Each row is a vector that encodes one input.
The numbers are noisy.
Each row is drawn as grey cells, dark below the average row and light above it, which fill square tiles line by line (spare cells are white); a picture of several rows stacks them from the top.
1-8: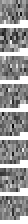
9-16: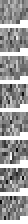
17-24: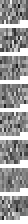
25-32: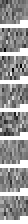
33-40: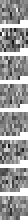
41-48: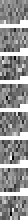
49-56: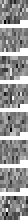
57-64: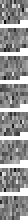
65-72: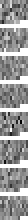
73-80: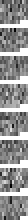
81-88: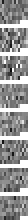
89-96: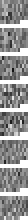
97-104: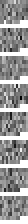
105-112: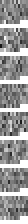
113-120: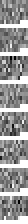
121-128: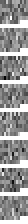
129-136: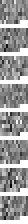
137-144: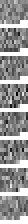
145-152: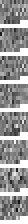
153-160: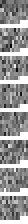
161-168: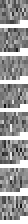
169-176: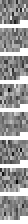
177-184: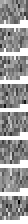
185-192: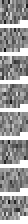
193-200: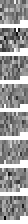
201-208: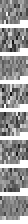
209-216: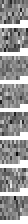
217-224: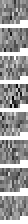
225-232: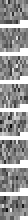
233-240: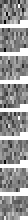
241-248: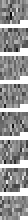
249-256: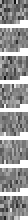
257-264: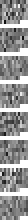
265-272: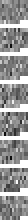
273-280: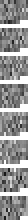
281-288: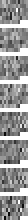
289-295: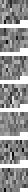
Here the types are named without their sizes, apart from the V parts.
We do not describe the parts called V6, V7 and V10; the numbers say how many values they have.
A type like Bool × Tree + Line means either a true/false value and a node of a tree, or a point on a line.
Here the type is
Label × Label × V6 + (Line + V10) × V7.
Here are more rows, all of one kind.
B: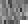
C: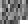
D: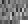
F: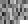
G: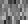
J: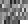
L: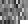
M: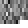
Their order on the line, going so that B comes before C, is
L, D, J, G, B, C, F, M.
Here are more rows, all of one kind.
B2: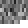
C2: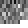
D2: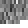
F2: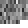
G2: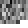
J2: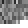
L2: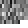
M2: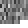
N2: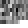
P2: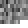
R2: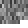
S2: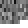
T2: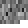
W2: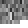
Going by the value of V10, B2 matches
C2, G2 and S2.
